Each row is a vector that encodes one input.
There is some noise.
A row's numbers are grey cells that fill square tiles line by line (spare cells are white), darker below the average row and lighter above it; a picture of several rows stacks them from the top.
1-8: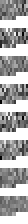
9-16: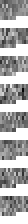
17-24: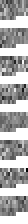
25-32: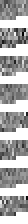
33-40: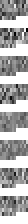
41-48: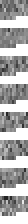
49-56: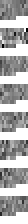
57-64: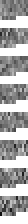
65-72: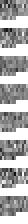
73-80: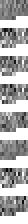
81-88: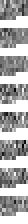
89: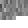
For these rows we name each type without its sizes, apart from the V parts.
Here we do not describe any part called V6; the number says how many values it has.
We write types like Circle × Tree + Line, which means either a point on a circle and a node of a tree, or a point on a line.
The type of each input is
(Bool × Bool × Bool + Unit) × V6 + Circle.
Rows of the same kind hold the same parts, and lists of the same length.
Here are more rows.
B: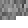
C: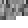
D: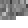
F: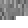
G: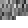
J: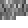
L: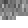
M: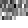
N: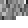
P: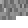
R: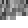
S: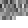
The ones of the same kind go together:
B, F, G, L, P, S
C, N, R
D, J, M

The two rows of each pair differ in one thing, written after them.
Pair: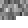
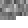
one of the three true/false values
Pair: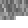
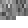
one of the three true/false values
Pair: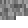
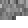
one of the three true/false values
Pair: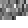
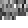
the value of V6
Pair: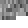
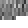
the value of V6
